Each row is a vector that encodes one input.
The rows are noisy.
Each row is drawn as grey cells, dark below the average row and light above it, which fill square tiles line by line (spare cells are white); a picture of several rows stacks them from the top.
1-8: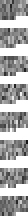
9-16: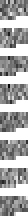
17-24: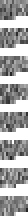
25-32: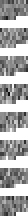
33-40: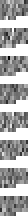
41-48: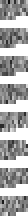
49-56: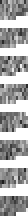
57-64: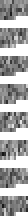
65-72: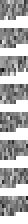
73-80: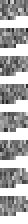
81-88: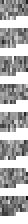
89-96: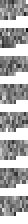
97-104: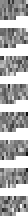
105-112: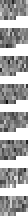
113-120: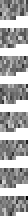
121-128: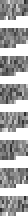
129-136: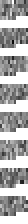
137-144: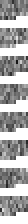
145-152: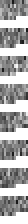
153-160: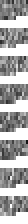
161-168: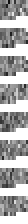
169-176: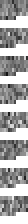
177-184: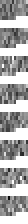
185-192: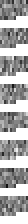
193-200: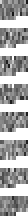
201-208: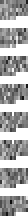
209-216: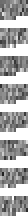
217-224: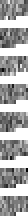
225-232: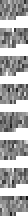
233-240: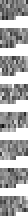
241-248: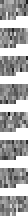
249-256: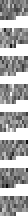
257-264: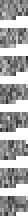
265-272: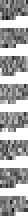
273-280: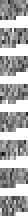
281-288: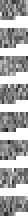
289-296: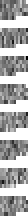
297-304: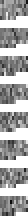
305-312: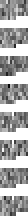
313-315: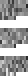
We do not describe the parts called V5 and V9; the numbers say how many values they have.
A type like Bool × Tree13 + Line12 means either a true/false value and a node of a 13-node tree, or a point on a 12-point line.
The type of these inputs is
Bool × (Line13 + V9) + Circle11 × V5.
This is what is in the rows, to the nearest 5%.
About 35% of them hold a point on an 11-point circle and a value of V5. The rest hold a true/false value, together with either a point on a 13-point line, or a value of V9.
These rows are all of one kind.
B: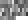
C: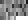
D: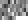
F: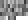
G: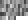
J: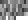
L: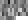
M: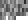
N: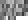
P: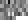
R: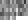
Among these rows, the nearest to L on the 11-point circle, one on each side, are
B and R.
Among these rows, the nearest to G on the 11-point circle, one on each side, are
D and M.
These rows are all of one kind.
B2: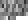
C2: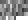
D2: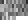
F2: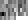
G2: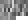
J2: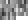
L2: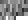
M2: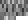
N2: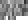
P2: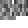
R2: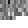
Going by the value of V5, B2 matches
C2, L2, M2 and N2.
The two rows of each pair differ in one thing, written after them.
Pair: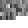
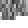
the place on the 13-point line
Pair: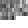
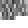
the place on the 13-point line
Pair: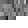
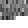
the true/false value
